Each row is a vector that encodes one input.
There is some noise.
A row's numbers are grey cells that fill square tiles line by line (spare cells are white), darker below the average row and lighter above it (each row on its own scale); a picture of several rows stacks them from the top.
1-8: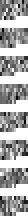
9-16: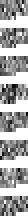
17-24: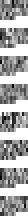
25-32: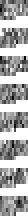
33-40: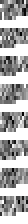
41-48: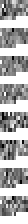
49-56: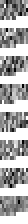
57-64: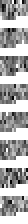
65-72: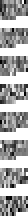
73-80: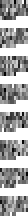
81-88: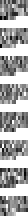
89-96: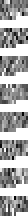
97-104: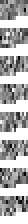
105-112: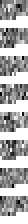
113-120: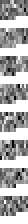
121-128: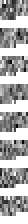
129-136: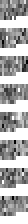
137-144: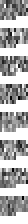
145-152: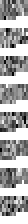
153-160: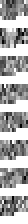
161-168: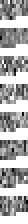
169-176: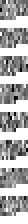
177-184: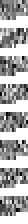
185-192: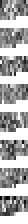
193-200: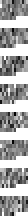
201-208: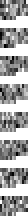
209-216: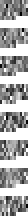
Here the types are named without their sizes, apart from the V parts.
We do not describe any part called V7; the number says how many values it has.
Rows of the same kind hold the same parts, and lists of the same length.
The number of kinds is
3.
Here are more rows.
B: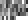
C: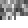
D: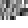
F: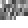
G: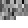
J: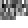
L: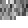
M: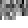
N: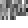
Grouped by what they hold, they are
B, D, N
C
F, G, J, L, M

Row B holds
a point on a line.
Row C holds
a label and a value of V7.
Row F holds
four true/false values and a value of V7.
